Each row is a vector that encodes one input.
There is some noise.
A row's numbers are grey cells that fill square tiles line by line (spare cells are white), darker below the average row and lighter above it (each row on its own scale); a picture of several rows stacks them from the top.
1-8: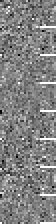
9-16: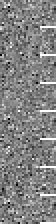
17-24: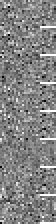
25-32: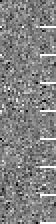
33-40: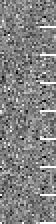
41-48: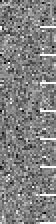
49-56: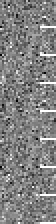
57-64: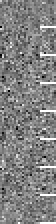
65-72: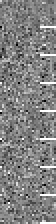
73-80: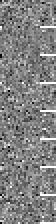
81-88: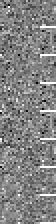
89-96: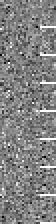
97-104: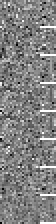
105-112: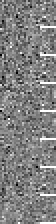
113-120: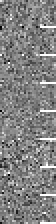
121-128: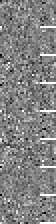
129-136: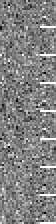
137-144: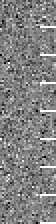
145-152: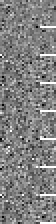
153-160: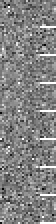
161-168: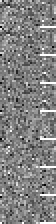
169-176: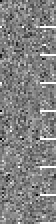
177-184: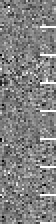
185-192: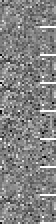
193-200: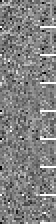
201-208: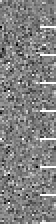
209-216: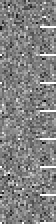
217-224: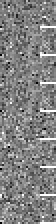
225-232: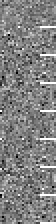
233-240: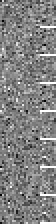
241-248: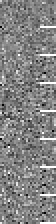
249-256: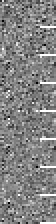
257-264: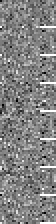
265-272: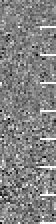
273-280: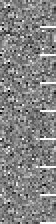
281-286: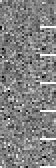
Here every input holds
either a point on an 8-point circle and a true/false value, or a fixed value.
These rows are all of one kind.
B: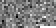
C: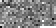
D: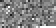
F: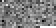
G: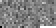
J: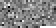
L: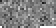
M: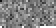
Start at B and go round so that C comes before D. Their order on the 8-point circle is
B, G, C, D, M, L, J, F.
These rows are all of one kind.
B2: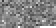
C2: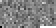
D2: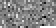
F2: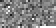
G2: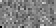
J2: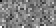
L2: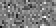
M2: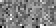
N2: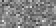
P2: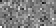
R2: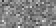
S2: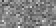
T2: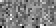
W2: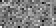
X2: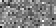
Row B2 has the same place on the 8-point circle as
F2, N2, R2 and S2.
